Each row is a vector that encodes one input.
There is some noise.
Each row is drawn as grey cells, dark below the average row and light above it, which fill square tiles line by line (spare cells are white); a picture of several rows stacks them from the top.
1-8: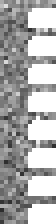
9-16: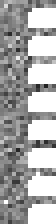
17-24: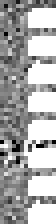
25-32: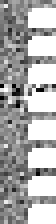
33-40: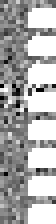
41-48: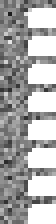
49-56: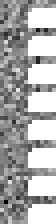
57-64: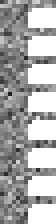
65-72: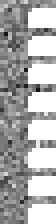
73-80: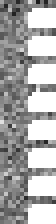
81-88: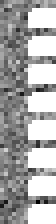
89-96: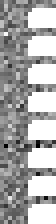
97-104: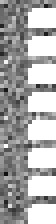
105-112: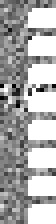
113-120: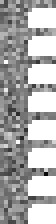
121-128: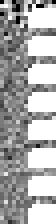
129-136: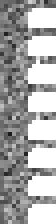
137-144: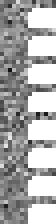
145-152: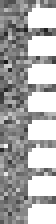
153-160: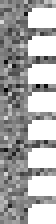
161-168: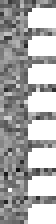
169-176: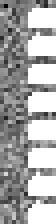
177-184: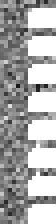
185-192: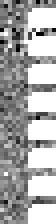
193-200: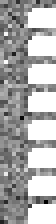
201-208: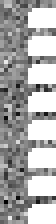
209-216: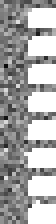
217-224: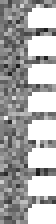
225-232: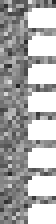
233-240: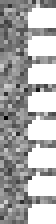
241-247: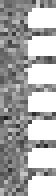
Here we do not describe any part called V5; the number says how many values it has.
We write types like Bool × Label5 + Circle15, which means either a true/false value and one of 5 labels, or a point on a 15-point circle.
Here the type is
Bool × Label8 × Line4 × Line4 × V5 + Unit.
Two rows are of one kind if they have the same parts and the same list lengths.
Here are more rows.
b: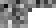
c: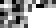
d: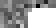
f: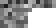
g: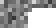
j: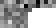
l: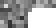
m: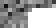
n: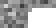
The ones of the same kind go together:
b, d, f, g, j, l, m, n
c

